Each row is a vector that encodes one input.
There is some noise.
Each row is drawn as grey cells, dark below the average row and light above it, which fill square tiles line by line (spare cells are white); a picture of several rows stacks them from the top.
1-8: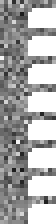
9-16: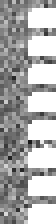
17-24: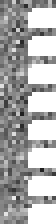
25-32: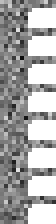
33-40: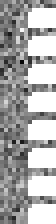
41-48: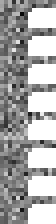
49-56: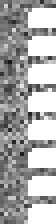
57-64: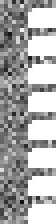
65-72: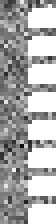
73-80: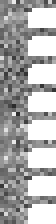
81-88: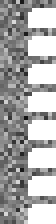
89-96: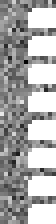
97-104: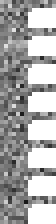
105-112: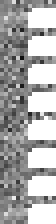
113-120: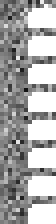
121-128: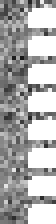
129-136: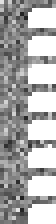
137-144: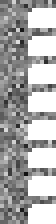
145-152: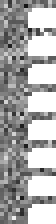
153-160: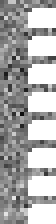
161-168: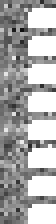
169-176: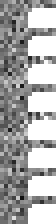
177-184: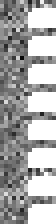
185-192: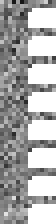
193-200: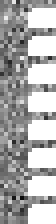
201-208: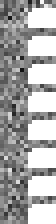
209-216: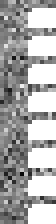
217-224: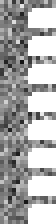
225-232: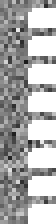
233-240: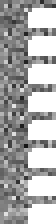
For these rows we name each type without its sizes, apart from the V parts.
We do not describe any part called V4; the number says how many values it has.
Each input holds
either a point on a line, or three true/false values, or a value of V4.
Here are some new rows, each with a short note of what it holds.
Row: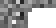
a point on a line
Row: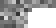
three true/false values
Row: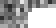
a value of V4
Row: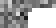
a point on a line
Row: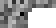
a point on a line
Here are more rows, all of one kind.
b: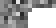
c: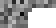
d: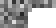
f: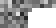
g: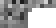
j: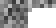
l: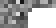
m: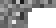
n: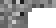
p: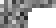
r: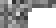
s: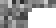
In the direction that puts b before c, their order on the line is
j, b, l, m, n, c, d, p, f, r, s, g.
